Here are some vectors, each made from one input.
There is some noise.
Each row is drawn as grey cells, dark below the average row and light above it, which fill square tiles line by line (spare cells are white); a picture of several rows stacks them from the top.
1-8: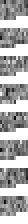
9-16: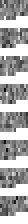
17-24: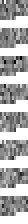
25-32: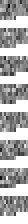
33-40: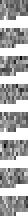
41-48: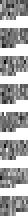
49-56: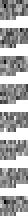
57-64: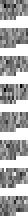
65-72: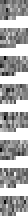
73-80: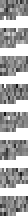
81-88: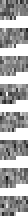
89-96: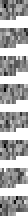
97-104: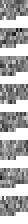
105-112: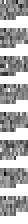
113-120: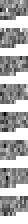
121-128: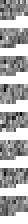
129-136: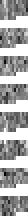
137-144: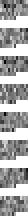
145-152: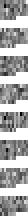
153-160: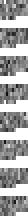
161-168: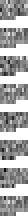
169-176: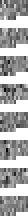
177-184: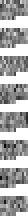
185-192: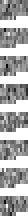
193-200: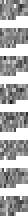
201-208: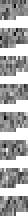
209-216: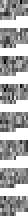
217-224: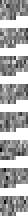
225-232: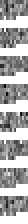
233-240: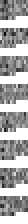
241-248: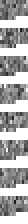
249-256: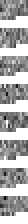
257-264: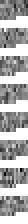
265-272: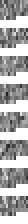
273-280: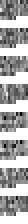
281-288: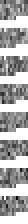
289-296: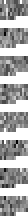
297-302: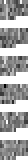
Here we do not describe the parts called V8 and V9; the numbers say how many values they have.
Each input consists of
a point on a 7-point line and a value of V9, together with either a point on a 4-point line, or a value of V8.
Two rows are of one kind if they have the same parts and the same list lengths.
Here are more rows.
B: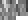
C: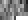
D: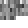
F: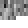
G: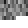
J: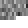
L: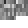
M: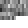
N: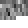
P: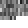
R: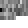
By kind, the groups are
B, D, F, L, M, R
C, G, J, N, P

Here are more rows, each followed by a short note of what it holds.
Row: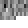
a point on a 4-point line, a point on a 7-point line and a value of V9
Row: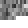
a point on a 7-point line, a value of V8 and a value of V9
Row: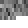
a point on a 7-point line, a value of V8 and a value of V9
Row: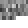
a point on a 4-point line, a point on a 7-point line and a value of V9
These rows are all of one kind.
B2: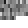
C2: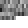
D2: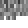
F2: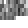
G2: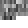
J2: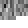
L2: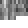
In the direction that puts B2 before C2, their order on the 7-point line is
J2, D2, L2, G2, B2, C2, F2.
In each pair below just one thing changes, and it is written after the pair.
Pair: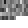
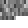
the value of V9
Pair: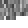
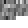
the place on the 7-point line
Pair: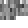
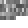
the value of V9
